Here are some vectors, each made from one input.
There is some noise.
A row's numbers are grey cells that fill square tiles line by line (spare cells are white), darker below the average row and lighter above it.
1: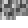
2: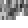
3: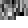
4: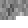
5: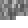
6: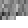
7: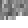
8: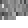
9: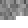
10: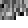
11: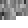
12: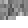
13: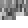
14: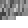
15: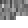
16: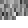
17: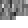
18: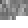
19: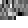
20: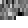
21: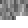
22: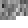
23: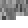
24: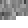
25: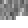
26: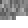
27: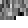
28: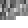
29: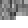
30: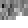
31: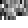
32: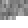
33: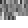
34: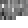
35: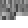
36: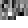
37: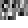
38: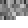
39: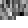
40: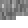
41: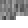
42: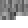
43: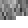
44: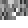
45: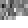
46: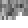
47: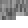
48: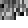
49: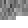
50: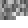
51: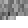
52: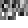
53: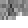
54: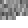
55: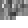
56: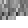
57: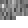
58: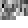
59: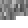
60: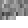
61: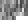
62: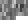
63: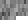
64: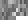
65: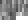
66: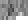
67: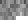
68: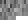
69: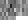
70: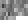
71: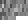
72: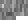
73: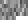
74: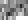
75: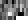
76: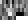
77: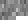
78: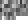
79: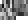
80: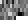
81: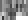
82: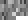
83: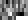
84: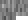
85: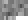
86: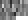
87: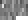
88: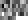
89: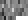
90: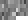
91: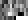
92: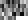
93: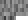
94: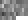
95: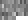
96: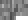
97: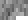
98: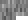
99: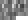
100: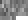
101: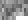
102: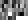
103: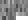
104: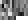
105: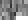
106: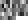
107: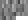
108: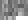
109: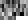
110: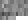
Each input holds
either a point on a 5-point line, or a list of up to two points on an 8-point line.
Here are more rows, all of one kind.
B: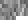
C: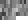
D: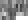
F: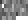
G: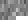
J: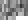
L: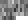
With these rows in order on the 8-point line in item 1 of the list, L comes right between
D and F.
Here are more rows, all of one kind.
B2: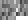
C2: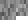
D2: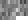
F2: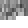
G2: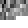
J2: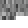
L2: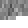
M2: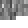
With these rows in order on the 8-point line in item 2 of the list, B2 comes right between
L2 and M2.
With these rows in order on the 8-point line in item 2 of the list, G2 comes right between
C2 and J2.
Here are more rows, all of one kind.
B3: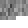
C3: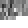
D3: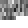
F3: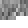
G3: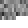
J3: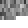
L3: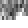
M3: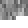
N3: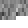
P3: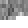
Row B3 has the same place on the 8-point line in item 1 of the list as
F3, N3 and P3.
